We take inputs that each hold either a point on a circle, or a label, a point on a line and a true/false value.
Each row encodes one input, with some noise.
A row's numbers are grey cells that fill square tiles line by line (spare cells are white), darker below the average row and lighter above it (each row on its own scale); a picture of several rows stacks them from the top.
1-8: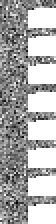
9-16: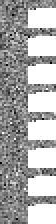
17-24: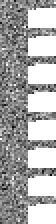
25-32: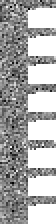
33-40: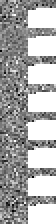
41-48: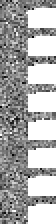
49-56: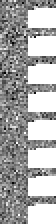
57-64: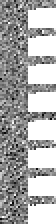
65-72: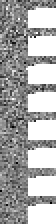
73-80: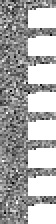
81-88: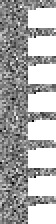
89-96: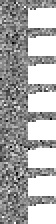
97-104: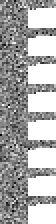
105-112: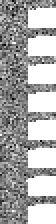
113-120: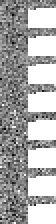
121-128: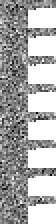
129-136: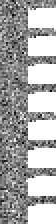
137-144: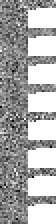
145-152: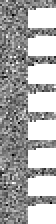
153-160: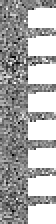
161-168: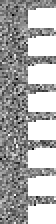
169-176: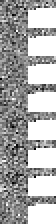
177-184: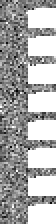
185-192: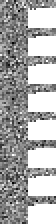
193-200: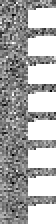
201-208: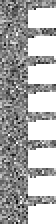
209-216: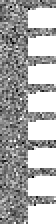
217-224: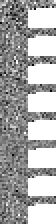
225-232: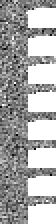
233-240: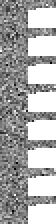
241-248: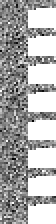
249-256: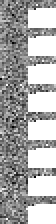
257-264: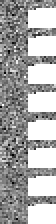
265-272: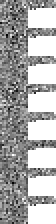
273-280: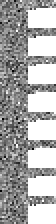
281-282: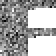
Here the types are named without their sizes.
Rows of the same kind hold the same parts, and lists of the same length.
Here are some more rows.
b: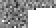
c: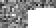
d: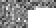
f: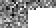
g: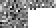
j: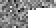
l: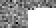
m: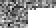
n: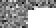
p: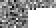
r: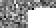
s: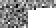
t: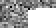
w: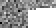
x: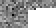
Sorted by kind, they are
b, f, g, j, m, p, s, w, x
c, d, l, n, r, t

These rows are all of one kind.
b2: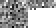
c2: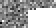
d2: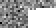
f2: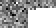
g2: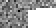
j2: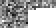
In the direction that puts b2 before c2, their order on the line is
f2, g2, d2, b2, j2, c2.
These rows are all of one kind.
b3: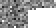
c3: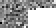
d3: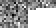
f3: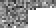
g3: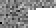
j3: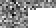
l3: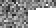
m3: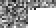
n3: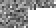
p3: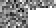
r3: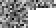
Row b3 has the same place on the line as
c3, g3, n3 and r3.
